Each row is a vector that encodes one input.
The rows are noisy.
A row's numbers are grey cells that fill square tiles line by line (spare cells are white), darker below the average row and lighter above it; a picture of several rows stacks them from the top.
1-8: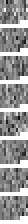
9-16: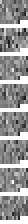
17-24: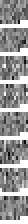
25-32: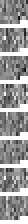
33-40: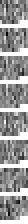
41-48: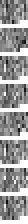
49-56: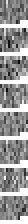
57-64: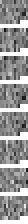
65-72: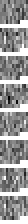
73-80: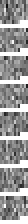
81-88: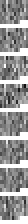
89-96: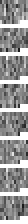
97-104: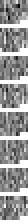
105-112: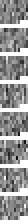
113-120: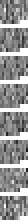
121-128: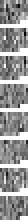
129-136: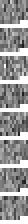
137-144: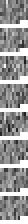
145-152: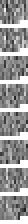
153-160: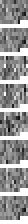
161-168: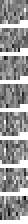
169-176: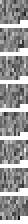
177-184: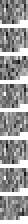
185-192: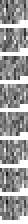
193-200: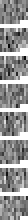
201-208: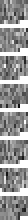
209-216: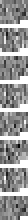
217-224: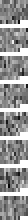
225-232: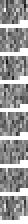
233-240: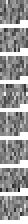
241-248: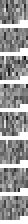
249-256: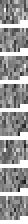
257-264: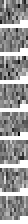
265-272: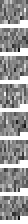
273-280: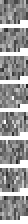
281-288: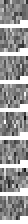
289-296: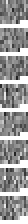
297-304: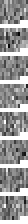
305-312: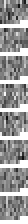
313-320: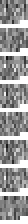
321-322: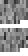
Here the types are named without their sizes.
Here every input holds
either a point on a line and a true/false value, or a node of a tree.
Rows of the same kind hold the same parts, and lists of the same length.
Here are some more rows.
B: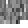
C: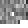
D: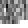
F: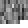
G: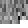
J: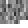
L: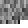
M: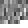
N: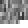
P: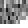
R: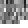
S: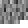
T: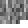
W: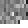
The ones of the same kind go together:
B, C, F, G, J, L, M, N, S, T, W
D, P, R

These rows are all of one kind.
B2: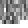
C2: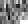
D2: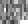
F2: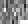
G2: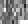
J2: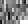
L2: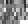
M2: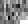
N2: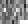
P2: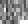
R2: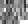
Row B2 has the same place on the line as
D2 and P2.
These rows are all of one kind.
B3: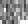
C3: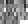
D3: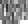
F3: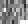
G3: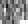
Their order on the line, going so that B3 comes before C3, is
B3, D3, G3, F3, C3.
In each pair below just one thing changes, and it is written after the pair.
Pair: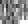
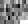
the true/false value
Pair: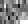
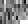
the place on the line
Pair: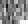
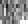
the place on the line
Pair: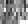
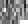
the place on the line
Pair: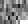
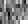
the place on the line
